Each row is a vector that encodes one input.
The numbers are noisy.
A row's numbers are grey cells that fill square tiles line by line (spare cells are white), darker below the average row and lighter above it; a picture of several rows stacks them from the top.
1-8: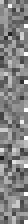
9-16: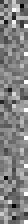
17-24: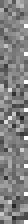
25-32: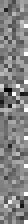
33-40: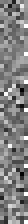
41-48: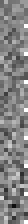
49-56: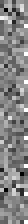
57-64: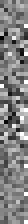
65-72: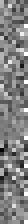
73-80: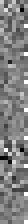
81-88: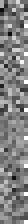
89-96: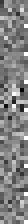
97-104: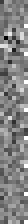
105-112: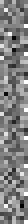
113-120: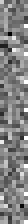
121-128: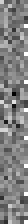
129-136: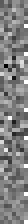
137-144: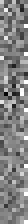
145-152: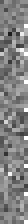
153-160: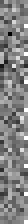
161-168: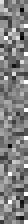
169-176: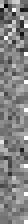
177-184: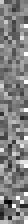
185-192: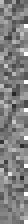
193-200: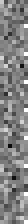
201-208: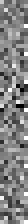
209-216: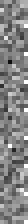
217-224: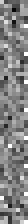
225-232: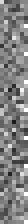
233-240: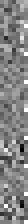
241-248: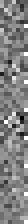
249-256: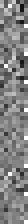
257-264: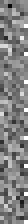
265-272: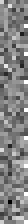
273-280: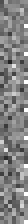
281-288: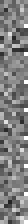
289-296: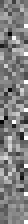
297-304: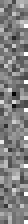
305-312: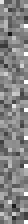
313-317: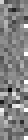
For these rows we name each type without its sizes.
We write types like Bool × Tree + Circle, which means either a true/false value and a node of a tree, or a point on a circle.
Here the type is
List(Line × Line).
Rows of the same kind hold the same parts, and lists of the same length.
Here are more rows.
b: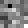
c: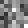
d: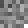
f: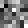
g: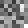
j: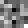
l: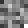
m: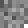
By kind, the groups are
b, c, d, g, l, m
f
j

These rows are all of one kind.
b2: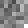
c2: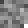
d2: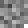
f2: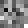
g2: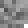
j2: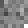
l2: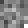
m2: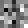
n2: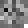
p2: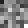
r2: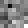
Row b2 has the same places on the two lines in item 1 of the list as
c2 and l2.
